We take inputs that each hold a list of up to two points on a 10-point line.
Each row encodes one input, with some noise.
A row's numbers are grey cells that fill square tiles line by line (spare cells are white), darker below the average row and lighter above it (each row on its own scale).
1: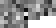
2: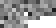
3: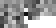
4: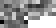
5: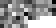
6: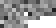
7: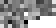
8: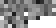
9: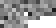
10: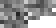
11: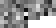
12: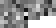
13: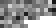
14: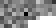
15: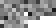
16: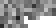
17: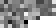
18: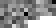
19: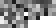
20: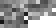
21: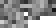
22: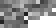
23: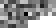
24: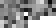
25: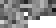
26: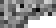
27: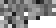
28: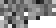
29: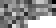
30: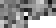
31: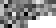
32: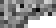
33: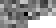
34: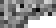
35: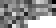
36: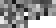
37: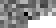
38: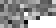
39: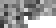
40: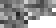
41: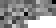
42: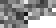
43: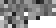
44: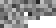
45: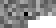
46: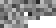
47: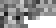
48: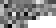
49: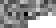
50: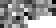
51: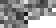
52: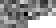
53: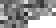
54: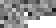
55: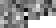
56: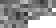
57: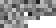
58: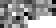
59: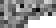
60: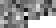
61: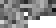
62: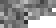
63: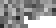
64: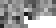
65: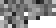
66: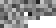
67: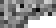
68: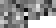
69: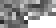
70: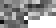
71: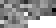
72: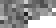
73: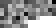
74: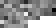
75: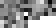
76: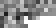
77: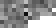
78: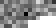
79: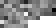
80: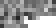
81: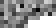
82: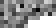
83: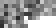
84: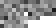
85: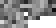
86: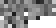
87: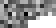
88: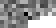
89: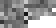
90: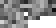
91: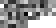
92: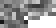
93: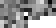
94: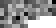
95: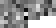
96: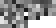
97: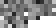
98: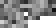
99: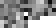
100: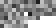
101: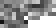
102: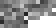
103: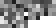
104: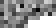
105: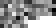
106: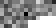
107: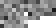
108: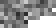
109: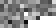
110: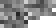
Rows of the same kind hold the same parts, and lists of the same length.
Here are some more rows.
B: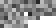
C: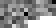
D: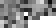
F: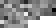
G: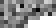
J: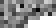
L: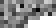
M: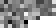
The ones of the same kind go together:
B, D, F, M
C
G, J, L

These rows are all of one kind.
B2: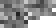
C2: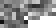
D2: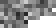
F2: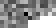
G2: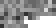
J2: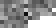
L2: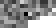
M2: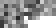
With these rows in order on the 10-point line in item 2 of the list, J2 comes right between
F2 and L2.
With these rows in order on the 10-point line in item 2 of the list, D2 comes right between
G2 and L2.
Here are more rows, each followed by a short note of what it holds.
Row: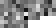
a list of one item
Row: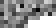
the empty list
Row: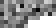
the empty list
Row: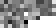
a list of one item
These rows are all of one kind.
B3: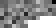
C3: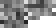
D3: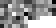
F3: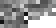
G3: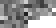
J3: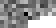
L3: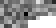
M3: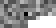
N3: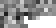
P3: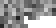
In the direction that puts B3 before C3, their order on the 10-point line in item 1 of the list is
N3, P3, D3, B3, L3, M3, J3, G3, C3, F3.
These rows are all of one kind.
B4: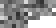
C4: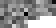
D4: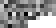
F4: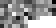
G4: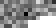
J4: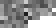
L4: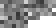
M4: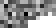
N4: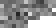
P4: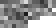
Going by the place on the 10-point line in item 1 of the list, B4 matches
J4, L4, N4 and P4.
